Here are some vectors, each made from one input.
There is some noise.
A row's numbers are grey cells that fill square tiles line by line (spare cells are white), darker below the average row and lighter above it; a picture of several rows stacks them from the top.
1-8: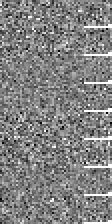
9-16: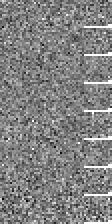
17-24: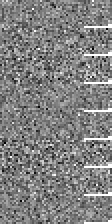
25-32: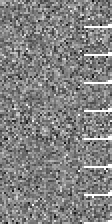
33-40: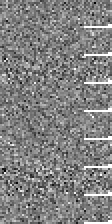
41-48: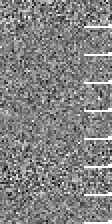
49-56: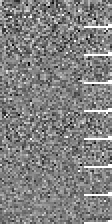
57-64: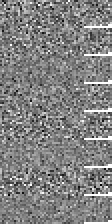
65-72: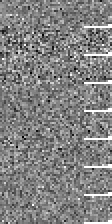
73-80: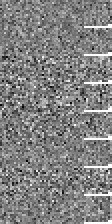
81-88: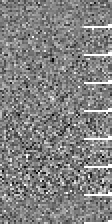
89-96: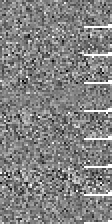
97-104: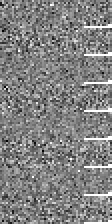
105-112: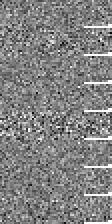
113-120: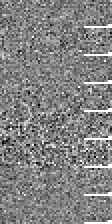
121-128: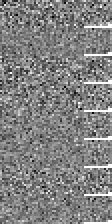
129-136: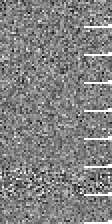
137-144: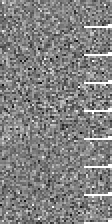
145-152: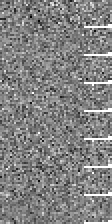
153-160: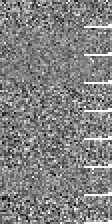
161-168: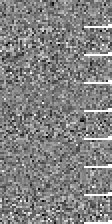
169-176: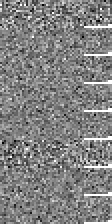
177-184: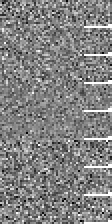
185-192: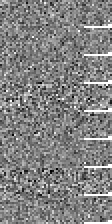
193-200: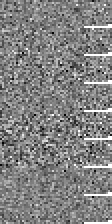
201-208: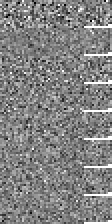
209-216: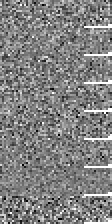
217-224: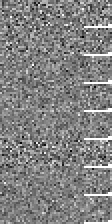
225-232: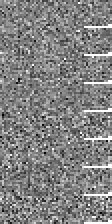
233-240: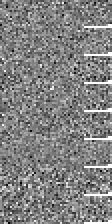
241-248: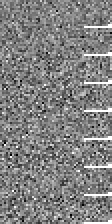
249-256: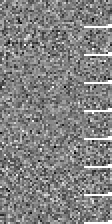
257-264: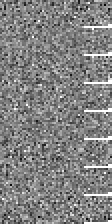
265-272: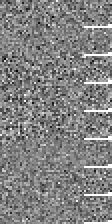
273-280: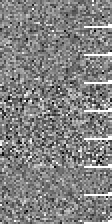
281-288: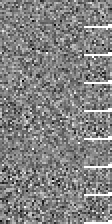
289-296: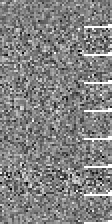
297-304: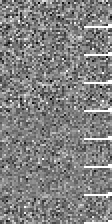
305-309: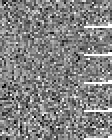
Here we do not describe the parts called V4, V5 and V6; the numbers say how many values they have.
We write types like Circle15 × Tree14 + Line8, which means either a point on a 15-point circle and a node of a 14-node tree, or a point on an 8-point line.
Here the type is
Bool × Line8 × V6 + (Tree9 + V5) × V4 + Tree10.
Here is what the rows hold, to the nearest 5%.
About 35% of them hold a point on an 8-point line, a true/false value and a value of V6. About 25% of them hold a node of a 10-node tree. The rest hold a value of V4, together with either a node of a 9-node tree, or a value of V5.
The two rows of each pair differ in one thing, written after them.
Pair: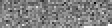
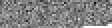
the true/false value
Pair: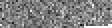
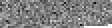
the place on the 8-point line
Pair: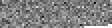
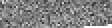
the value of V6
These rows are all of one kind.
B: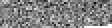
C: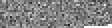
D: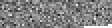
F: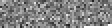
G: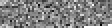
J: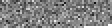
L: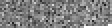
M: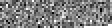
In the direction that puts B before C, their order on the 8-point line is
B, J, M, C, F, D, L, G.
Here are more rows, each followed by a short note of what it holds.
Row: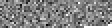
a node of a 9-node tree and a value of V4
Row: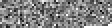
a node of a 10-node tree
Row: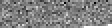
a point on an 8-point line, a true/false value and a value of V6
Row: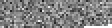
a value of V4 and a value of V5
